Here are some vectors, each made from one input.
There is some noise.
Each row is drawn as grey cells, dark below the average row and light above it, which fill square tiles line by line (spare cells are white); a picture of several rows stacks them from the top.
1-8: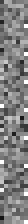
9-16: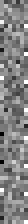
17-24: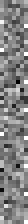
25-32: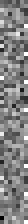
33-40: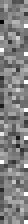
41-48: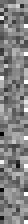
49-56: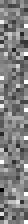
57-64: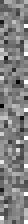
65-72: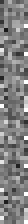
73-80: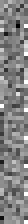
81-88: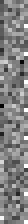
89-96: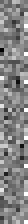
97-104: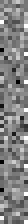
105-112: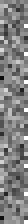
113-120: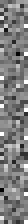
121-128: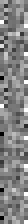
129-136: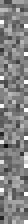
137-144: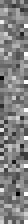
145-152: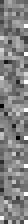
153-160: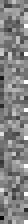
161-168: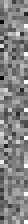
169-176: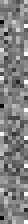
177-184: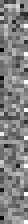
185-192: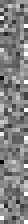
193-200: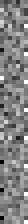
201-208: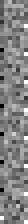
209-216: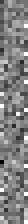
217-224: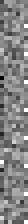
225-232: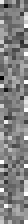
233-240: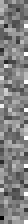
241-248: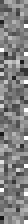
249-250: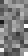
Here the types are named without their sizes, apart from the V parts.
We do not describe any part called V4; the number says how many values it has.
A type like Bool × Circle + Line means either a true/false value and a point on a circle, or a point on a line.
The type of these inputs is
Bool × List(V4) + Tree × Tree.
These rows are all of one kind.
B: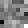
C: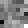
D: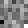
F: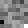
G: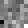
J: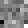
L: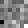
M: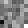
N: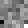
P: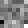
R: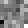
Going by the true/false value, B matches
C and F.
